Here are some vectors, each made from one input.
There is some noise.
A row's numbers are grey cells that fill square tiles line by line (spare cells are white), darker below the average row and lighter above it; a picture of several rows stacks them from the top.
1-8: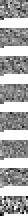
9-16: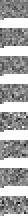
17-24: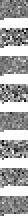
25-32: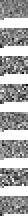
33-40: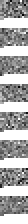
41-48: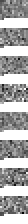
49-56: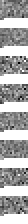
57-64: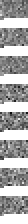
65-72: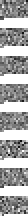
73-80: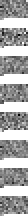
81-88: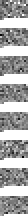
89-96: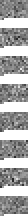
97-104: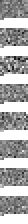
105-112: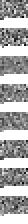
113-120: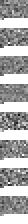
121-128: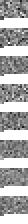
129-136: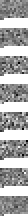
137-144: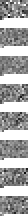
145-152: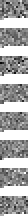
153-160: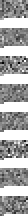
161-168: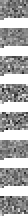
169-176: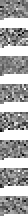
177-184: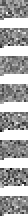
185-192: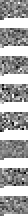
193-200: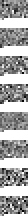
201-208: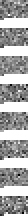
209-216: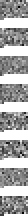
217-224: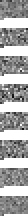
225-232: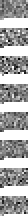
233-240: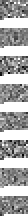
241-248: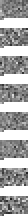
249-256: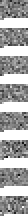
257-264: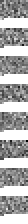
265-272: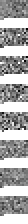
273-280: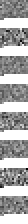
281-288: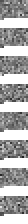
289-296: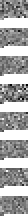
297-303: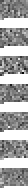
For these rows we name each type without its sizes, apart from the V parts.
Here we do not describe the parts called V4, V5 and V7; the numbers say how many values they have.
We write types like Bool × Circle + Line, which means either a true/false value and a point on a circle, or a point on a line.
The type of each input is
(Circle + Line) × V5 × V7 + List(Bool × V4).
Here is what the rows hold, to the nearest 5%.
About 65% of them hold a value of V5 and a value of V7, together with either a point on a circle, or a point on a line. The rest are lists of items, each a true/false value and a value of V4.
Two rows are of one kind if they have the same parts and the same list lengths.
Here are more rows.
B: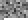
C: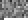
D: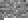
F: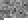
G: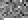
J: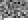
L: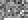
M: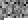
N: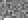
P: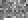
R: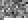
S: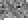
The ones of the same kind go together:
B, F
C, G, J, N
D, S
L, M, R
P

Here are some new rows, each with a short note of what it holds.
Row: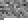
a list of one item
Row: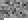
the empty list
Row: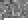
a point on a line, a value of V5 and a value of V7
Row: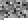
the empty list
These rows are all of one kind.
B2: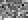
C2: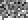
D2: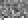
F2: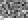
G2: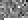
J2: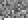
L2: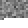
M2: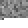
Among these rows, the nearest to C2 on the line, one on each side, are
B2 and D2.
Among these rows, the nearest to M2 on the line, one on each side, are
F2 and L2.
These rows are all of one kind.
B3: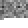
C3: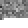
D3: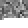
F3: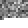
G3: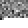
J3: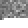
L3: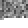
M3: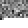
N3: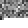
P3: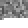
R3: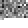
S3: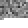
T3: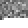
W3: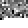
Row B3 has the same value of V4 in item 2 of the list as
D3, J3, M3 and W3.
